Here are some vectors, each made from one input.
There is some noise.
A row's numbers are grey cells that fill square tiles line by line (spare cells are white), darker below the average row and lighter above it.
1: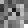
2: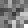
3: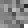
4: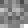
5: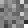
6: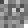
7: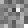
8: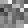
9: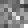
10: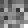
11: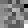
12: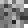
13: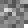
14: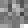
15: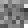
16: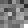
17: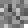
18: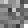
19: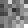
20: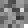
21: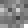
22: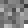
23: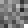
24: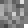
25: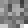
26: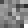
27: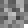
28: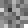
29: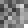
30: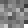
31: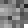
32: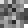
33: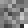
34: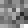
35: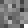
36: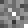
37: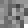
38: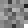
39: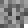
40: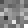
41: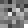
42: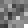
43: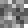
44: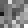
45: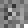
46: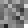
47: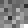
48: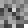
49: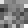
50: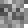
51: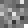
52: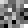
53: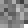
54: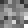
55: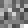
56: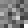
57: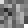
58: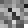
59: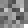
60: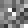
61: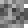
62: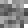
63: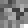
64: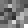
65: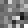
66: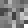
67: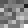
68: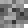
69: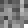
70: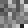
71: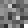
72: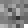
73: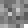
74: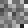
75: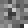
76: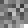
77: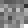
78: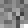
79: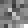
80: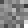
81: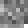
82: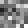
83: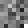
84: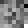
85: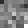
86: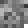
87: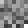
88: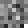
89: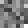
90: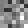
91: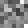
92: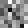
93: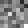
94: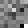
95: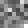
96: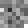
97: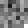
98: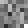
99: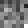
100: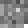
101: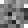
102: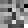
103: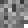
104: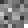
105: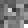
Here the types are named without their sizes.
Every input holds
a node of each of two trees.
